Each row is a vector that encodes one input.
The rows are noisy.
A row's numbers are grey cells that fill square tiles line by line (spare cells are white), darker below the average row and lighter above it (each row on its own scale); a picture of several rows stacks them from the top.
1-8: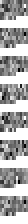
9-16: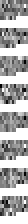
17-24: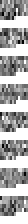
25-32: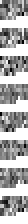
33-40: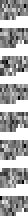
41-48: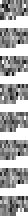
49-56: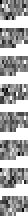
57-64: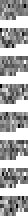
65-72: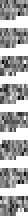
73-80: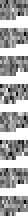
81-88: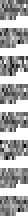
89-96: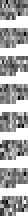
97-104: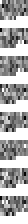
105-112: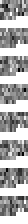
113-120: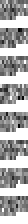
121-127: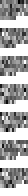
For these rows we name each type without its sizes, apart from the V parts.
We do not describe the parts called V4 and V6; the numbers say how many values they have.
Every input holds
a value of V4, together with either a point on a line, or a true/false value and a value of V6.
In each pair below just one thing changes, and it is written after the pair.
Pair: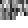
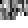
the value of V6
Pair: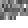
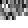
the value of V6
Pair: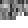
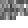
the true/false value
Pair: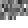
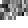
the true/false value
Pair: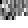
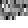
the value of V6
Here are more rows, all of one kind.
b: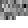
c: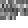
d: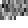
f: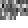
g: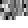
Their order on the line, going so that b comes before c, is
d, b, g, c, f.
